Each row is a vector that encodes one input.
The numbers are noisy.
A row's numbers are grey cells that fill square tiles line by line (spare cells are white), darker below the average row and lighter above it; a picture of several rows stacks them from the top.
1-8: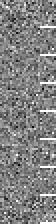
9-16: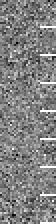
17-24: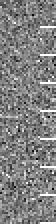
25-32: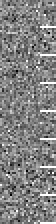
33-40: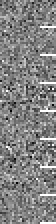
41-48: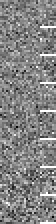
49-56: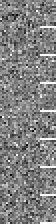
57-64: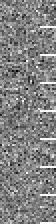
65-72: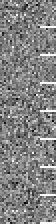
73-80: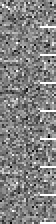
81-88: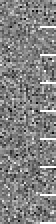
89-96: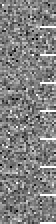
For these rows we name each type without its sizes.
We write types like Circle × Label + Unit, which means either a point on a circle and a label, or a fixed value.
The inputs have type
(Bool × Bool × Bool + Unit) × (Circle + Line).
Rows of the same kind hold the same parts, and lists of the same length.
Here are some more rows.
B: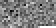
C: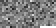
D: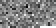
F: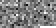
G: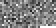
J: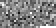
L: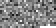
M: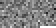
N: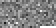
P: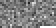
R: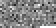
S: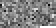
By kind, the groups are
B, M, N, P
C, D, F, S
G, J
L, R

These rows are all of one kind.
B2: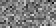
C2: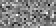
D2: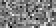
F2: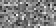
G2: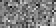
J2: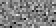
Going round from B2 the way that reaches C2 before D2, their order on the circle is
B2, G2, F2, C2, J2, D2.
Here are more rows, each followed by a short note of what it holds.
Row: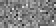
a point on a line and three true/false values
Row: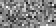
a point on a circle
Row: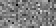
a point on a line and three true/false values
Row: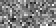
a point on a circle
